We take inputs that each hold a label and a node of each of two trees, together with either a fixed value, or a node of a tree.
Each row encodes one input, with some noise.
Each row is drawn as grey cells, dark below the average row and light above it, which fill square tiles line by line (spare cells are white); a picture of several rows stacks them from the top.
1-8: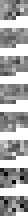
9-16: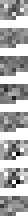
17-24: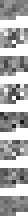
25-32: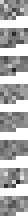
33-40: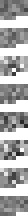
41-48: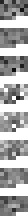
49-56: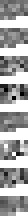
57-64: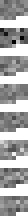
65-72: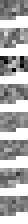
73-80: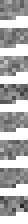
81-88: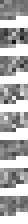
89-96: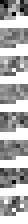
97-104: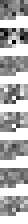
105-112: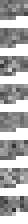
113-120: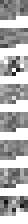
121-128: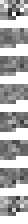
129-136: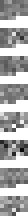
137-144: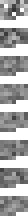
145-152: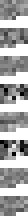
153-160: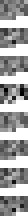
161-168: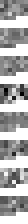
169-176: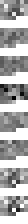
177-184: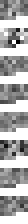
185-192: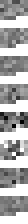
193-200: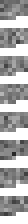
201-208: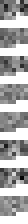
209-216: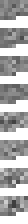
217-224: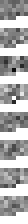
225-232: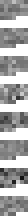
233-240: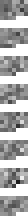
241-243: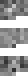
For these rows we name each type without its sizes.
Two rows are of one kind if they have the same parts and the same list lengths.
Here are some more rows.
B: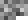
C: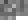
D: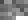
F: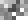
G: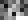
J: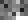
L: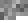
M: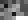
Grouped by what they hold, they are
B, C, M
D, F, G, J, L

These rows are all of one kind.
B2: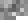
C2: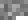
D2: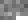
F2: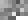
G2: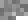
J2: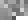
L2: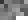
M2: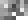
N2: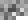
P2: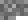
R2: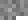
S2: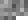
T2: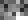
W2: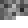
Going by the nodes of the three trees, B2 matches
D2, F2, J2 and M2.
